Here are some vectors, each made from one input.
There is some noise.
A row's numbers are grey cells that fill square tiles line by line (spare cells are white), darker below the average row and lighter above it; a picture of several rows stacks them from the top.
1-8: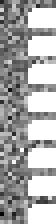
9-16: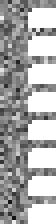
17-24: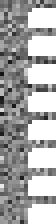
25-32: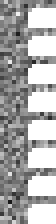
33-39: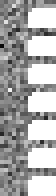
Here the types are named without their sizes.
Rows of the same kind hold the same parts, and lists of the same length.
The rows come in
2 kinds.
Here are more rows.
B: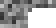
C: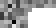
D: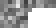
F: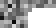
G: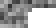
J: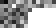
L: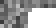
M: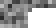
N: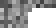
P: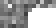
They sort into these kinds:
B, C, F, G, M
D, J, L, N, P

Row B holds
a point on a line.
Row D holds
a point on a line and three true/false values.
